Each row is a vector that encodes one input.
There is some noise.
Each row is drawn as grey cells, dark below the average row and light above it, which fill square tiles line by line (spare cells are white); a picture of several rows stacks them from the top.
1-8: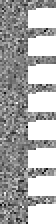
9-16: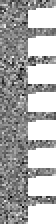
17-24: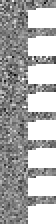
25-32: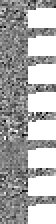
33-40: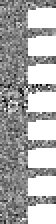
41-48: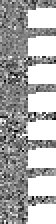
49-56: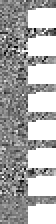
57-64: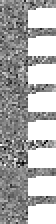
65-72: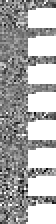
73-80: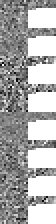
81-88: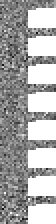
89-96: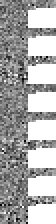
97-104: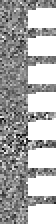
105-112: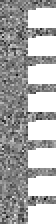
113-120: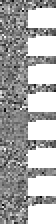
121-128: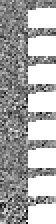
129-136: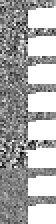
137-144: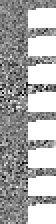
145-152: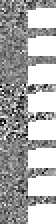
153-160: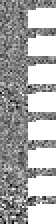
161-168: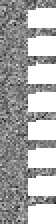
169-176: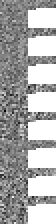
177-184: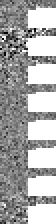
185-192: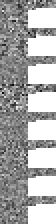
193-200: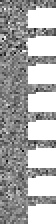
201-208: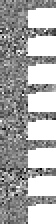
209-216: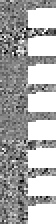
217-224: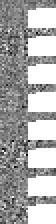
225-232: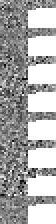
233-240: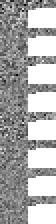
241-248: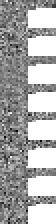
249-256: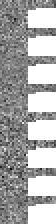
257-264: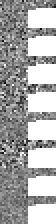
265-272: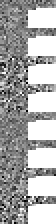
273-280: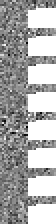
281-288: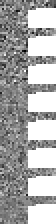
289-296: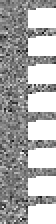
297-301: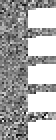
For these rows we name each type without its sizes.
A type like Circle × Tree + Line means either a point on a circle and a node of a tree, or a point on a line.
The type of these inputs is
List(Circle).
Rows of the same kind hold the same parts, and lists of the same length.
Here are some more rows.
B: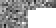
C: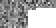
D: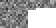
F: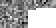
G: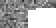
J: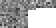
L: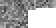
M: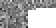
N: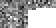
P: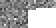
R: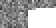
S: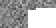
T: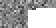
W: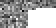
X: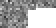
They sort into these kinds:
B, C, G, M, P, X
D
F, L, N, R
J, S, T, W

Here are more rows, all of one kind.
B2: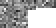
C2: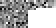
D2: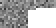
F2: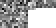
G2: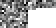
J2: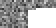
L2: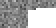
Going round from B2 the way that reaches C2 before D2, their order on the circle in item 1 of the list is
B2, F2, C2, G2, L2, J2, D2.
